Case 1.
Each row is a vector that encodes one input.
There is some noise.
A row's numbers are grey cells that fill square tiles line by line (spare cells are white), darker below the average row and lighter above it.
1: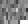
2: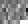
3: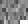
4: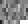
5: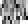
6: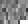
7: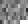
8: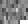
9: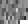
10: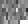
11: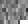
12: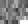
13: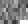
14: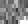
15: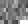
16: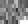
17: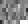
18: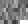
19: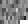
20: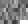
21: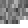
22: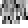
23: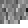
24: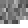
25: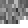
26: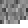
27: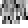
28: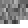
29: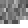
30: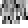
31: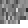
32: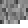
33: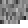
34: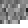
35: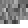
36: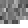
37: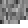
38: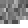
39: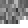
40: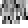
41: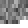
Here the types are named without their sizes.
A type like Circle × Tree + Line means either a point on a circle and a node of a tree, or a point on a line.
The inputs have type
List(Line).
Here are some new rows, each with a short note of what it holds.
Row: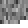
a list of two items
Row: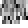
the empty list
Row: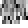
the empty list
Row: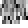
the empty list
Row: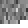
a list of two items
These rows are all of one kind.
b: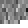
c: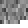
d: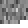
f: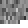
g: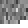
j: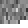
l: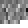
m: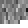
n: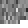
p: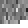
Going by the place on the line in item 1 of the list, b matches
c and m.
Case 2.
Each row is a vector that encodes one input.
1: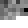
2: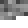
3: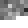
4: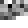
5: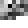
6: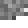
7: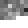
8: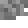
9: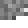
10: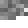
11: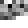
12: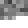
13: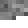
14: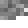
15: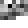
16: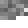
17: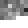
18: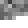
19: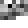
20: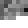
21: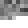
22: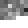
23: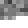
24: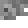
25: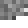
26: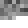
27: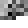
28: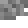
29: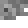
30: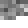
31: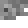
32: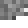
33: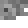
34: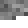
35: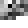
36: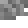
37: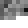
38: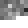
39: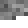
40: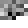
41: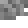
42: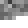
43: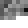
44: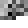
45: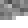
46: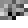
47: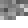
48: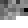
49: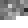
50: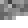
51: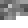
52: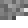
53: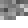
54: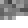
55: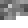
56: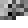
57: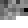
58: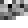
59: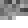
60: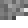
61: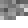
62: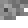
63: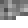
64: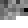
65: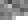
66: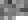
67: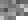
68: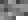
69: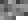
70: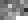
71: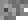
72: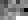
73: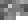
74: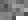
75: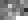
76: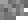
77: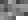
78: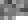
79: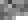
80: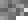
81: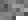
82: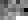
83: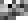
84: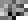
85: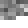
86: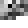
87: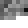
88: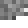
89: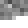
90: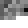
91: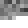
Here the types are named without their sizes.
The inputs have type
Bool × Bool × Bool × Bool + Line.
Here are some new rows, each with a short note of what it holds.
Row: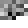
a point on a line
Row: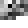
a point on a line
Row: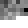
four true/false values
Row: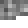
four true/false values
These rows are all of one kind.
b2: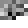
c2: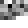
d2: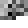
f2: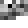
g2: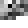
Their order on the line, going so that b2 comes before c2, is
b2, d2, g2, f2, c2.
